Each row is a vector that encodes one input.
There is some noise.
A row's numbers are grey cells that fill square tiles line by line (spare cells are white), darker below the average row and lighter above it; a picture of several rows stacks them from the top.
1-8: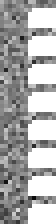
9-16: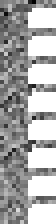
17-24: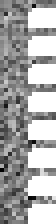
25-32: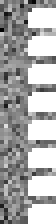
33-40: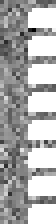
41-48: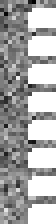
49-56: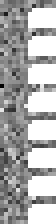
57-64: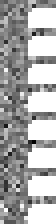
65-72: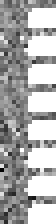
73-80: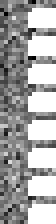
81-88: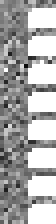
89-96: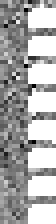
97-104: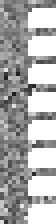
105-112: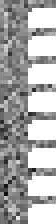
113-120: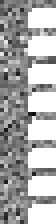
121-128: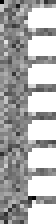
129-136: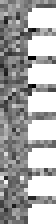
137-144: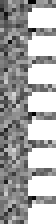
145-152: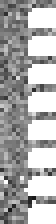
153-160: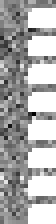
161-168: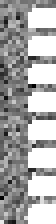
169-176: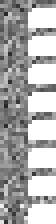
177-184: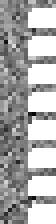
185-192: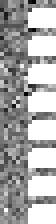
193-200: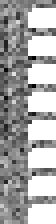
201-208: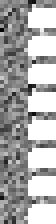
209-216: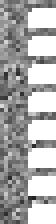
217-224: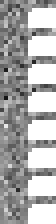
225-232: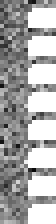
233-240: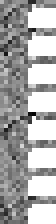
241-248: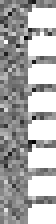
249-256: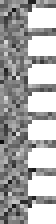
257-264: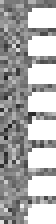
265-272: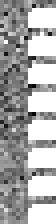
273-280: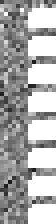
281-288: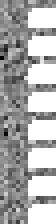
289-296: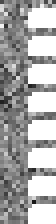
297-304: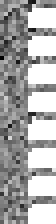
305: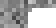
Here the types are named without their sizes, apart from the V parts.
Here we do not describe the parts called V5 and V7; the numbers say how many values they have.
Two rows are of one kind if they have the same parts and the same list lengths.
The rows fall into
2 kinds.
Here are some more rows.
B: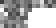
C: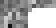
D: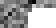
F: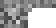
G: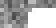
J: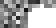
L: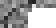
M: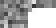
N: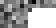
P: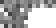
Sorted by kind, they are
B, D, G, L, P
C, F, J, M, N

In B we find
a true/false value, a value of V5 and a value of V7.
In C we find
a label and a value of V5.
